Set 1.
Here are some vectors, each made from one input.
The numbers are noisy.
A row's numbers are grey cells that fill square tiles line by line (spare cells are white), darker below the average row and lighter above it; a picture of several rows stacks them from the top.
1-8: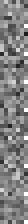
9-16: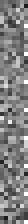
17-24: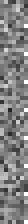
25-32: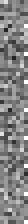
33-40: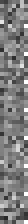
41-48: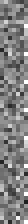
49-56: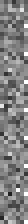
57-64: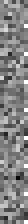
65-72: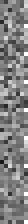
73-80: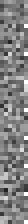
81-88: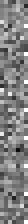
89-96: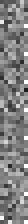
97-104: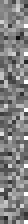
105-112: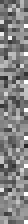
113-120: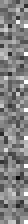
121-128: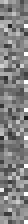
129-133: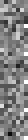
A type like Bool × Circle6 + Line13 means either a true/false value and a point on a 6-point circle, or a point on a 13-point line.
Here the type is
Circle18.
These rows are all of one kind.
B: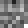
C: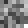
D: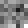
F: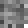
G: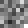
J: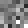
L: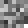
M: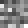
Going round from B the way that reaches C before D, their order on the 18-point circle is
B, L, C, D, F, J, G, M.
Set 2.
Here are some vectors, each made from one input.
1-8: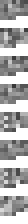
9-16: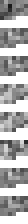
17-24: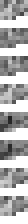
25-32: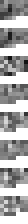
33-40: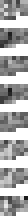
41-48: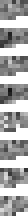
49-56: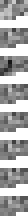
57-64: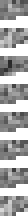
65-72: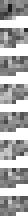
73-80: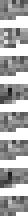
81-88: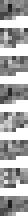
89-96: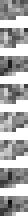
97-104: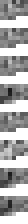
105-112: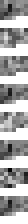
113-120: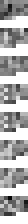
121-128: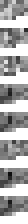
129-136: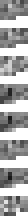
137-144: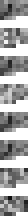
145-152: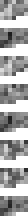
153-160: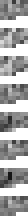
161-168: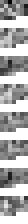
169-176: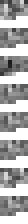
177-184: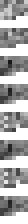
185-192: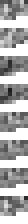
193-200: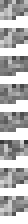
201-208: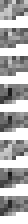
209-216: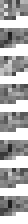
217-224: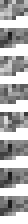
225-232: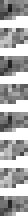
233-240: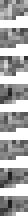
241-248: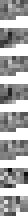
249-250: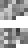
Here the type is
Label6.
